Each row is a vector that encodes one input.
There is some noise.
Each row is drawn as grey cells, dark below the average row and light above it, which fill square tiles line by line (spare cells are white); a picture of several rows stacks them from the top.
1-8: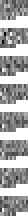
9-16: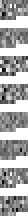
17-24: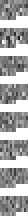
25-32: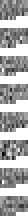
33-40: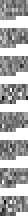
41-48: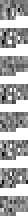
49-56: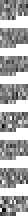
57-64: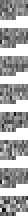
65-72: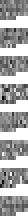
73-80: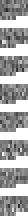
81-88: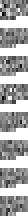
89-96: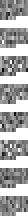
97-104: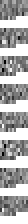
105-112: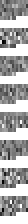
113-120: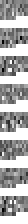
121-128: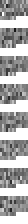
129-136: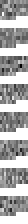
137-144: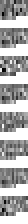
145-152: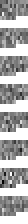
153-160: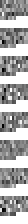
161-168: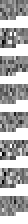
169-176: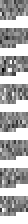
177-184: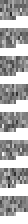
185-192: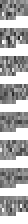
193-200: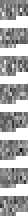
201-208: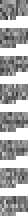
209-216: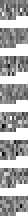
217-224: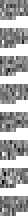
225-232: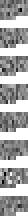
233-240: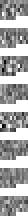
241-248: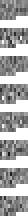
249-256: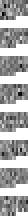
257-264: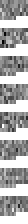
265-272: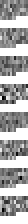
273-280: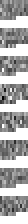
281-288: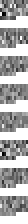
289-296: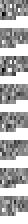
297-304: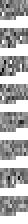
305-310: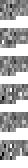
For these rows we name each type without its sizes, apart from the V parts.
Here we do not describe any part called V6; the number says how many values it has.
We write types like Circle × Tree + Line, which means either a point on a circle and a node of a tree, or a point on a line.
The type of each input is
(Bool × Bool × Bool × Bool × (Circle + Unit) + Line) × V6.
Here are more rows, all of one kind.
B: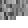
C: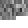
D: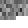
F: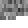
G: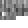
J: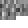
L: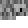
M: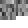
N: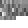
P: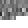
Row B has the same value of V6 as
D and M.
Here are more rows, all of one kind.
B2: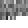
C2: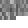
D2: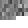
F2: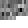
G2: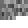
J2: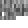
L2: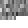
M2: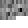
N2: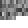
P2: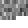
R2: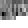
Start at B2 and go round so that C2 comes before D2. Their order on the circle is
B2, G2, P2, C2, M2, F2, J2, L2, D2, N2, R2.
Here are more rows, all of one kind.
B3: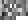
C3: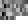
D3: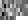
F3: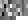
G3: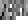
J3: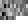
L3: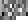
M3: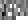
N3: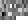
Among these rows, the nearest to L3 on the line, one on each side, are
G3 and N3.
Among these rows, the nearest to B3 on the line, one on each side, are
M3 and N3.
